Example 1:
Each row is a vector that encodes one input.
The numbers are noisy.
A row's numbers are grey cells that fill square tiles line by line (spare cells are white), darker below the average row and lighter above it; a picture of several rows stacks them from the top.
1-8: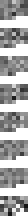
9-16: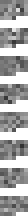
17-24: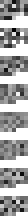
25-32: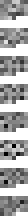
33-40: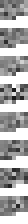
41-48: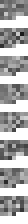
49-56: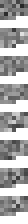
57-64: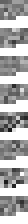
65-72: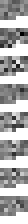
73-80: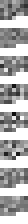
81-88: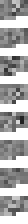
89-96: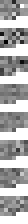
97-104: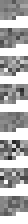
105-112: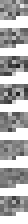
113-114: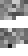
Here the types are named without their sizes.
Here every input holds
a list of points on a line.
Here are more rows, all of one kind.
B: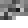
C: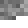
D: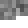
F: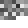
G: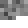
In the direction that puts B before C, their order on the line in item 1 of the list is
B, F, D, C, G.
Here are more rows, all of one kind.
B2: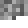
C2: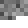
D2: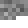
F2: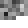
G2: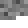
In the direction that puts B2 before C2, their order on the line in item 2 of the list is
D2, B2, G2, F2, C2.
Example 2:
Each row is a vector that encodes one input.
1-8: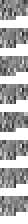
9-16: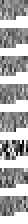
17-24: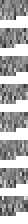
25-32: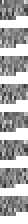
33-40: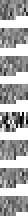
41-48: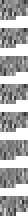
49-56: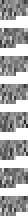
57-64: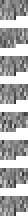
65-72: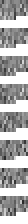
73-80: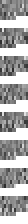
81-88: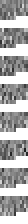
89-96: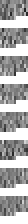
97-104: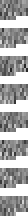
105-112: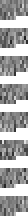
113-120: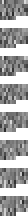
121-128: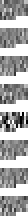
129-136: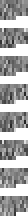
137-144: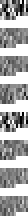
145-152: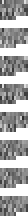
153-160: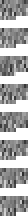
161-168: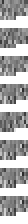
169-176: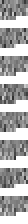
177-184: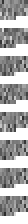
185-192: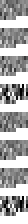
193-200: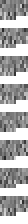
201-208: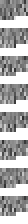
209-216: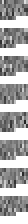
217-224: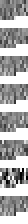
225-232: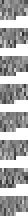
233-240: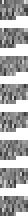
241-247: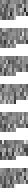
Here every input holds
a list of up to two points on a 4-point line.
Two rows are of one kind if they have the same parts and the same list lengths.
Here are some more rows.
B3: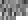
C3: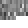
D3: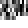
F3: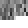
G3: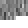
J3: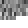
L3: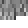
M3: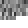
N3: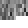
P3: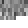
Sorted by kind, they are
B3, J3, L3, M3, P3
C3, F3, G3, N3
D3

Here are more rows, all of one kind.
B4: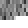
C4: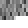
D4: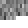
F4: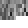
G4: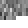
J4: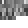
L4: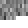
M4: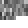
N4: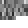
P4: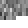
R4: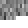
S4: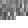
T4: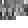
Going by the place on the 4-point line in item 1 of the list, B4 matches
C4 and F4.
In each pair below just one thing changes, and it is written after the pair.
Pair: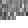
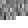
the place on the 4-point line in item 2 of the list
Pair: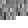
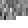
the place on the 4-point line in item 1 of the list
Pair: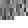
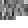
the place on the 4-point line in item 1 of the list
